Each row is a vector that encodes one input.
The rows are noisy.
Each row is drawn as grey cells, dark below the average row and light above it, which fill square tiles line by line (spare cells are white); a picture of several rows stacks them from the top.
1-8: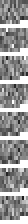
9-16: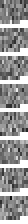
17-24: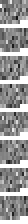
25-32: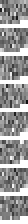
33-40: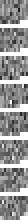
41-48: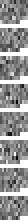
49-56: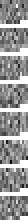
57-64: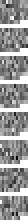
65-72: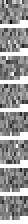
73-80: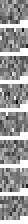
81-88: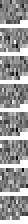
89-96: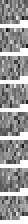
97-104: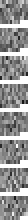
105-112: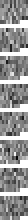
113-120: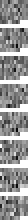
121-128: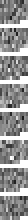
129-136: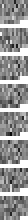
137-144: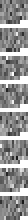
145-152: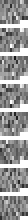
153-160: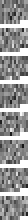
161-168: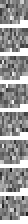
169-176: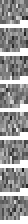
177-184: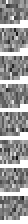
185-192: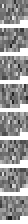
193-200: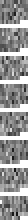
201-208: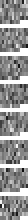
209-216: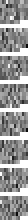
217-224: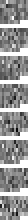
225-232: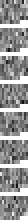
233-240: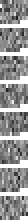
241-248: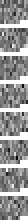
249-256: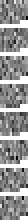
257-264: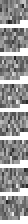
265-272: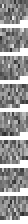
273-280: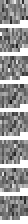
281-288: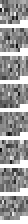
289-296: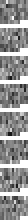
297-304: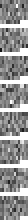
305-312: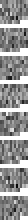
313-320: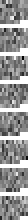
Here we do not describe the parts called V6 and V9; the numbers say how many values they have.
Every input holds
a point on an 18-point line and a value of V9, together with either a fixed value, or one of 11 labels and a value of V6.
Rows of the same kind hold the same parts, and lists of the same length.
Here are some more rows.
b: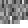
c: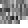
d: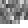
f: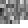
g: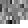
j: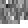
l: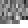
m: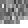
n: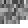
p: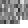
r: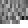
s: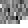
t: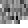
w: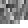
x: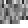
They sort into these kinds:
b, c, d, f, g, l, m, p, r, w
j, n, s, t, x

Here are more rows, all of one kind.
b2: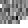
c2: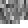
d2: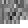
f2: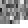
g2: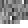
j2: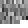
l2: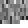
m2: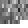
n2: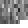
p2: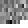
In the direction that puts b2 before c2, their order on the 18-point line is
f2, g2, p2, b2, n2, l2, m2, d2, c2, j2.
